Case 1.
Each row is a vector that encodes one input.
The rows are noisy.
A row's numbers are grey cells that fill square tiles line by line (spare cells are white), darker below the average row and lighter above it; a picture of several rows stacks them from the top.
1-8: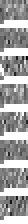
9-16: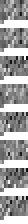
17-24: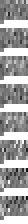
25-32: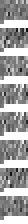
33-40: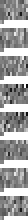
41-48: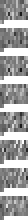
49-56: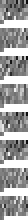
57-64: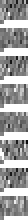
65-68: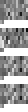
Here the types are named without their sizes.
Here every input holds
either a node of a tree, or three true/false values.
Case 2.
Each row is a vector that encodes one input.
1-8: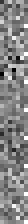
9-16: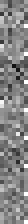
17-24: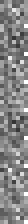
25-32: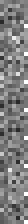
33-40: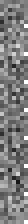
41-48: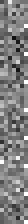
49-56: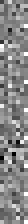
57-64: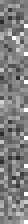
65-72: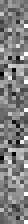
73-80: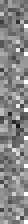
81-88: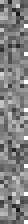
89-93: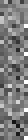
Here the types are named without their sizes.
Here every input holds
a list of points on a line.
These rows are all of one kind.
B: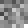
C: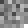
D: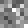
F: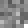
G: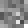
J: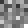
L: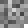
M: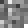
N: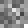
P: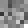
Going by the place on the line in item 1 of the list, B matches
D and N.
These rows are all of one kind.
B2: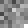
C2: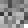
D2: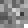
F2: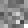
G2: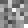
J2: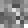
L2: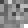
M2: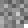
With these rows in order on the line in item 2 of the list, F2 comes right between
D2 and L2.
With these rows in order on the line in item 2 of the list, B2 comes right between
C2 and L2.
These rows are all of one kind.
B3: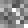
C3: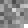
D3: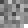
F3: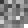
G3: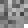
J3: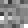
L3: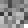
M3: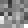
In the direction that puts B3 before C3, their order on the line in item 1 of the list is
J3, M3, L3, B3, C3, G3, D3, F3.
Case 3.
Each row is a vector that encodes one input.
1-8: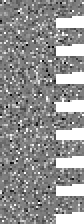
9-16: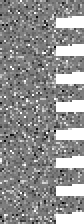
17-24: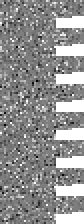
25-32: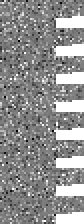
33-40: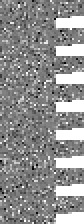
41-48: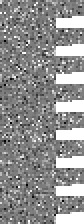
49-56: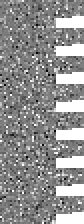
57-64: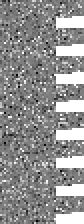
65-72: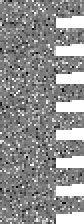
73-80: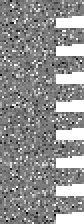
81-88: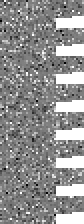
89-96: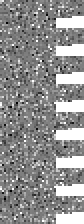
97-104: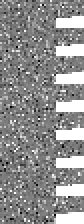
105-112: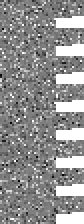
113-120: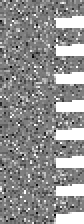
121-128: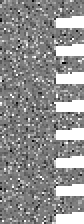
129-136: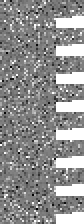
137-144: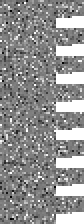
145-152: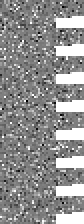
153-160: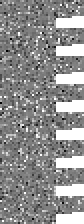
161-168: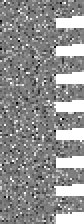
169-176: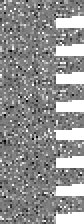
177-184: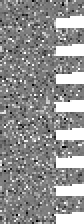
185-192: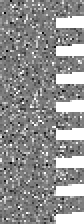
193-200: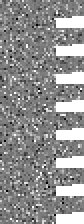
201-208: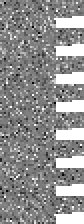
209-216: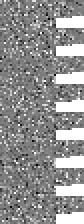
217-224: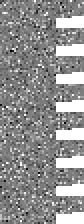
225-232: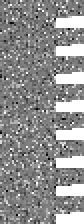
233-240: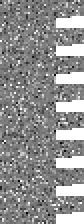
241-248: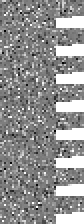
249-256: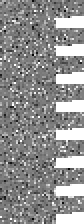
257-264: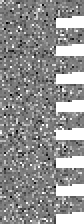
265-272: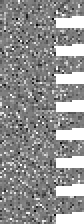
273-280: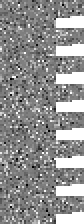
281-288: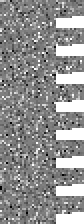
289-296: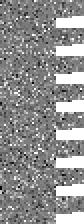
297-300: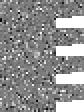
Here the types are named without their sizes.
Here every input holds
a point on a circle and a point on a line.
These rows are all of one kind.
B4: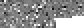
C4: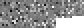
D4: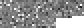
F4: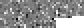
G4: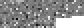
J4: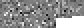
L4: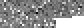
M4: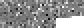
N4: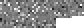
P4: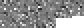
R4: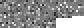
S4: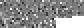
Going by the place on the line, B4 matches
D4, L4 and P4.
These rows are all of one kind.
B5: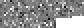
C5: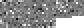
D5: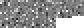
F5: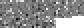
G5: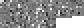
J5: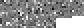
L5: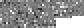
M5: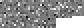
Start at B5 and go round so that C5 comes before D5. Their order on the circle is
B5, L5, M5, C5, F5, G5, D5, J5.
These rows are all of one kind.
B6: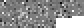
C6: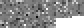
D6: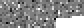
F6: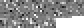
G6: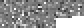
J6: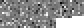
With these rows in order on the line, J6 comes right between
B6 and C6.
